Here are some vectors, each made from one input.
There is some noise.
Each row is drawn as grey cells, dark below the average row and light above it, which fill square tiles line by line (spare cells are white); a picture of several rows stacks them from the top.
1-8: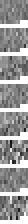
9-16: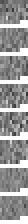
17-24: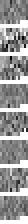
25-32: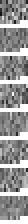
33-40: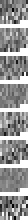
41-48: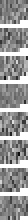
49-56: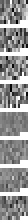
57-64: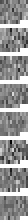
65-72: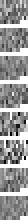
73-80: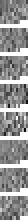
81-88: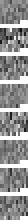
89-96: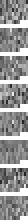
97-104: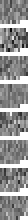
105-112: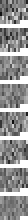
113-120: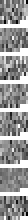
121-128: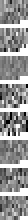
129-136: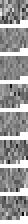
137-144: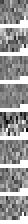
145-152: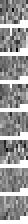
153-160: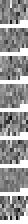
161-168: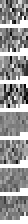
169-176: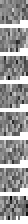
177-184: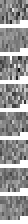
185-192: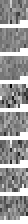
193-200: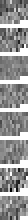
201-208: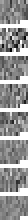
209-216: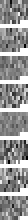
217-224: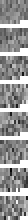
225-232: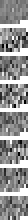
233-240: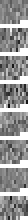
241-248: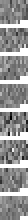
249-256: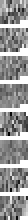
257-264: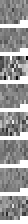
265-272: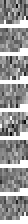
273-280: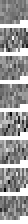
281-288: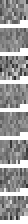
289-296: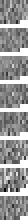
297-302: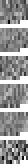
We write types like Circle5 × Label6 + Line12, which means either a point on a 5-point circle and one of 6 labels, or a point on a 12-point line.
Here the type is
(Bool × Bool × Bool + Unit) × Line4 + Line10 + Line13.
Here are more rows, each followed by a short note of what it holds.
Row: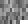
a point on a 13-point line
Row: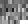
a point on a 4-point line
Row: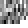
a point on a 10-point line
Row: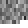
a point on a 13-point line
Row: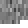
a point on a 10-point line
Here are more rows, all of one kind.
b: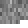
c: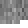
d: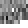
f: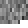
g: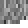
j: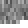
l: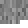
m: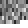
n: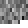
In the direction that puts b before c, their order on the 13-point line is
d, m, n, f, g, b, j, l, c.
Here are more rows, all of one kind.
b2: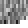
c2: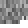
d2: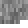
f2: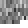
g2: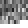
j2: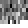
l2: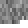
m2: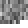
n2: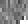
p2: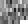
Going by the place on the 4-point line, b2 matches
c2, f2, g2 and j2.
